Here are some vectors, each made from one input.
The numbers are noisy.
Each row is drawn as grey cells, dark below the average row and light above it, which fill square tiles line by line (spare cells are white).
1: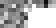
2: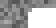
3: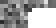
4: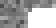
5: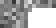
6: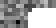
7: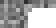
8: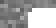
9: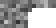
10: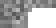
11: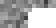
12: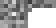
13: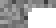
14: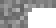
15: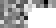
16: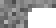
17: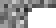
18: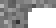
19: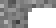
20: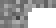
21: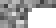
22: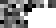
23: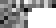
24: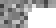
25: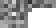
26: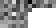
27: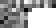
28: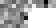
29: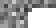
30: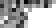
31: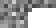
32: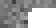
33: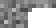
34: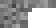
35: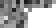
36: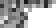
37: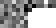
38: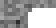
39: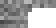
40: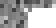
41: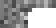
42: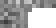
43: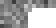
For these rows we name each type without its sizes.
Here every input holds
a list of items, each a point on each of two lines.
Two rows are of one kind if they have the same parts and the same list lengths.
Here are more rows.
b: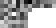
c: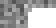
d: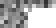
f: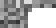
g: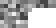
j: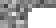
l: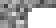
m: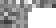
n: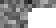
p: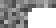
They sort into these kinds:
b, g, j, l
c, n, p
d, f, m

